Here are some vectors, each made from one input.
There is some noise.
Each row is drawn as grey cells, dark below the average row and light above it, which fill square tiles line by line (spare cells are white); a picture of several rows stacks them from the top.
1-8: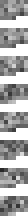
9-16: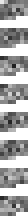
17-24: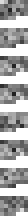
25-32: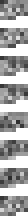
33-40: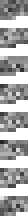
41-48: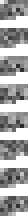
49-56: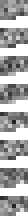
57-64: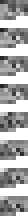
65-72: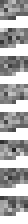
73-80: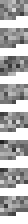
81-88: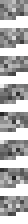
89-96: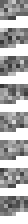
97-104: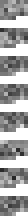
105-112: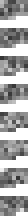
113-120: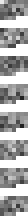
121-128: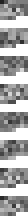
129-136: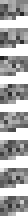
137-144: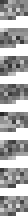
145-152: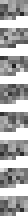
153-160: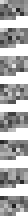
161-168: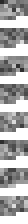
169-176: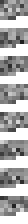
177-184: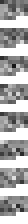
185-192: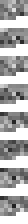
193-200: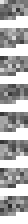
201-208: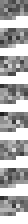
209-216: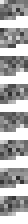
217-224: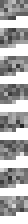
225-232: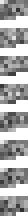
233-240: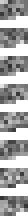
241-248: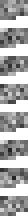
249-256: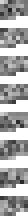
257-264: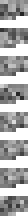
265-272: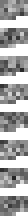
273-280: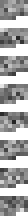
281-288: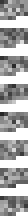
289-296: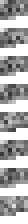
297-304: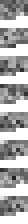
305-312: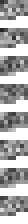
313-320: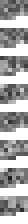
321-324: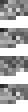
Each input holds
a point on a 16-point circle.
